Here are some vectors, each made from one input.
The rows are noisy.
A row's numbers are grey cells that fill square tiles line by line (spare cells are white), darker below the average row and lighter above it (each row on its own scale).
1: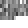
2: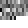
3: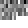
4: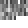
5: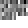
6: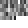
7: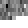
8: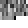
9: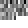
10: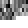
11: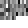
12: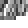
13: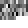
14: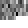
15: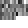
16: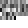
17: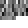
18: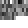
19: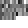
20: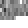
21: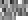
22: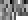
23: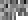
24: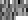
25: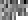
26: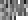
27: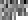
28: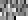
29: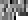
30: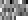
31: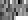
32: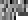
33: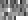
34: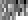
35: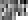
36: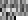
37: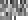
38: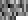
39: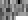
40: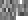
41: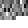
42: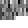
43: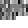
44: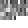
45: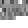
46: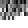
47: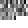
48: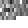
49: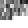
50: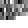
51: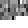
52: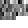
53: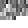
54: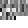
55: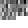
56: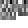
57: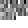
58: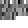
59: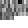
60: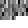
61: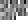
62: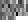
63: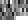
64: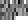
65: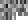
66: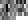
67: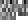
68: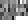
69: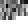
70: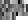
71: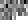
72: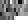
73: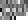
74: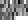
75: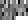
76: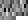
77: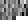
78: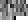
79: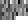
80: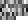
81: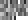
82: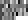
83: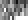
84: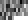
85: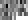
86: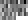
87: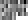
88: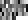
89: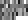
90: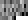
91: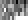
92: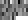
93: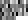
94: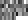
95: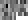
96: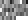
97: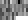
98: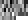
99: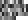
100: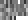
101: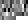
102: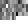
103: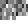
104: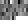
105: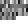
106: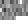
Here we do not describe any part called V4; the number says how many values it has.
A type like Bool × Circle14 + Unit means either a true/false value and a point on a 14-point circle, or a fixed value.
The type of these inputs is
(Bool × Bool × Bool × Bool + Label6) × V4.
